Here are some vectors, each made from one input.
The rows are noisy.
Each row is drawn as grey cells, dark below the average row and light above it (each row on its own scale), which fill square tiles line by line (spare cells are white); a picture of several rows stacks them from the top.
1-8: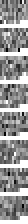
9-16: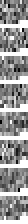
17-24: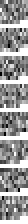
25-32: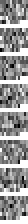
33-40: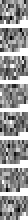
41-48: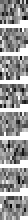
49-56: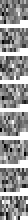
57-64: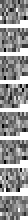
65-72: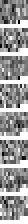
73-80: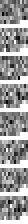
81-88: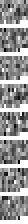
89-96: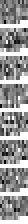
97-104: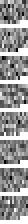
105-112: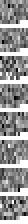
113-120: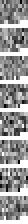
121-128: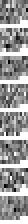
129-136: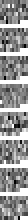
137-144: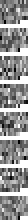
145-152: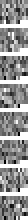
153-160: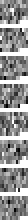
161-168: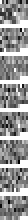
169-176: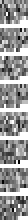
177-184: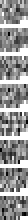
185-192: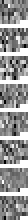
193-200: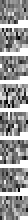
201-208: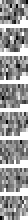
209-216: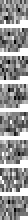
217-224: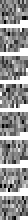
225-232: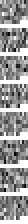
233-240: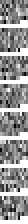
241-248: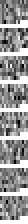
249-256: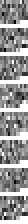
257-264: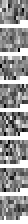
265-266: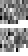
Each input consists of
three true/false values, together with either a point on a 9-point line, or a point on a 10-point line.
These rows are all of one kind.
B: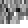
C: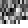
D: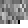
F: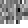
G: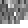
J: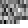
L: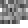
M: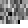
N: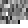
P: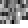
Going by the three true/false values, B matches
C and G.
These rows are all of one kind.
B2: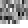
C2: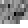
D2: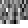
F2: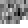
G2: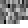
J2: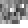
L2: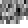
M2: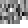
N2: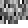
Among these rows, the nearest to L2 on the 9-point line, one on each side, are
F2 and G2.
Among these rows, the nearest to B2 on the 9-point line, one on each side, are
M2 and N2.
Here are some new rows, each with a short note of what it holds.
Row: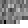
a point on a 10-point line and three true/false values
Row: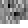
a point on a 9-point line and three true/false values
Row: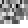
a point on a 9-point line and three true/false values
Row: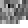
a point on a 9-point line and three true/false values
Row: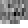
a point on a 9-point line and three true/false values
